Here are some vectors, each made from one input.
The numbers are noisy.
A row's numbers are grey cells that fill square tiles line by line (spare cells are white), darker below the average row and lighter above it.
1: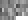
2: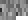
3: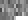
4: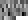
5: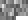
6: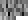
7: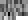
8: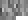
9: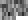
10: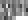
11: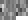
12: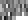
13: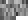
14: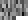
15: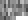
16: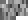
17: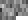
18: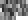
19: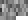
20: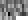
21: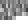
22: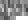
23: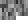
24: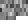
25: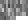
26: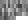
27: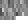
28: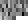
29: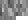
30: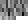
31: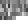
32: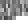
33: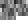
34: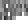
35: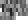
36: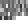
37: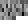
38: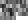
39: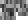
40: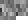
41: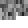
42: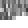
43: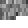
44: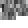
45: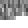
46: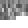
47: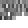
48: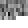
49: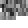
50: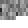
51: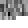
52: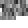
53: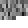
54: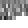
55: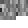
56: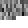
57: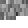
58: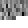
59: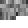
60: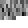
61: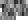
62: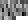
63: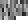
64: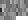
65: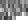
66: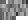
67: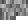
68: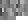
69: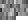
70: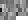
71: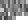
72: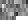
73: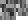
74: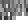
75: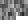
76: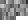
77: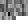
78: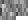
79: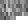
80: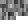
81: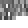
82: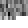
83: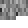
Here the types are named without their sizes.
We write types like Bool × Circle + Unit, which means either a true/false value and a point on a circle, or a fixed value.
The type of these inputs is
Bool × Line.
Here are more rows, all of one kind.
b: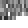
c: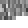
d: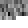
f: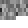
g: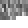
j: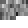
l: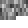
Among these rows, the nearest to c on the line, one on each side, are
b and g.
